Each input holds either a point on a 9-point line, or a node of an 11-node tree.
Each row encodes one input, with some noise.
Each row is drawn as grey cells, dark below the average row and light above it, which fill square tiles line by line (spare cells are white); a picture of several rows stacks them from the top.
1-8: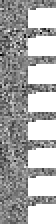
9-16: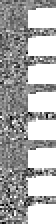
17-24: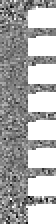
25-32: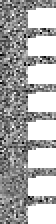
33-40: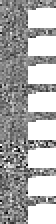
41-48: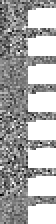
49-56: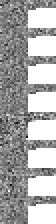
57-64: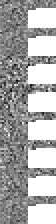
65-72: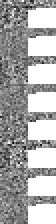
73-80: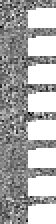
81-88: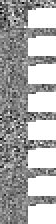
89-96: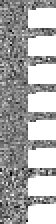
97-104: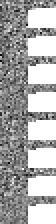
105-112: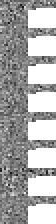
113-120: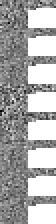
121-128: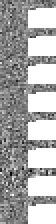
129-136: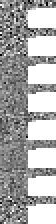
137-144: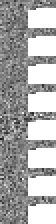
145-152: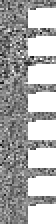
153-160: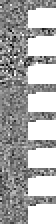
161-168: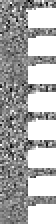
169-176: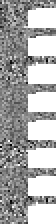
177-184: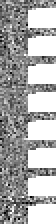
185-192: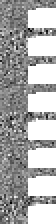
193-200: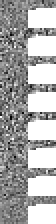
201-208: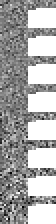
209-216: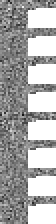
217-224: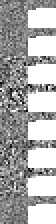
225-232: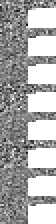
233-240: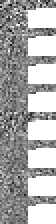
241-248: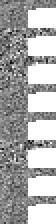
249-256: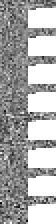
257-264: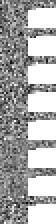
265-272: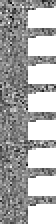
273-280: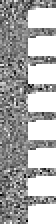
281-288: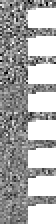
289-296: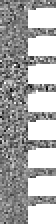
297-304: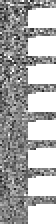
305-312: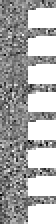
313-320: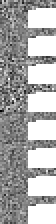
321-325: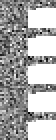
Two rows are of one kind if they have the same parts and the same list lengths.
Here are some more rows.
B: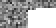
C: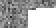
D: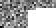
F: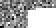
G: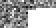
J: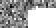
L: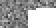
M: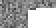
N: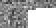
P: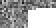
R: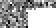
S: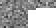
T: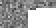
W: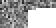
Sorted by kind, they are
B, C, L, M, N, S, T
D, F, G, J, P, R, W

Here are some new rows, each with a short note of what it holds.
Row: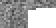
a node of an 11-node tree
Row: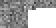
a node of an 11-node tree
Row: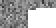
a node of an 11-node tree
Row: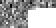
a point on a 9-point line
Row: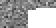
a node of an 11-node tree
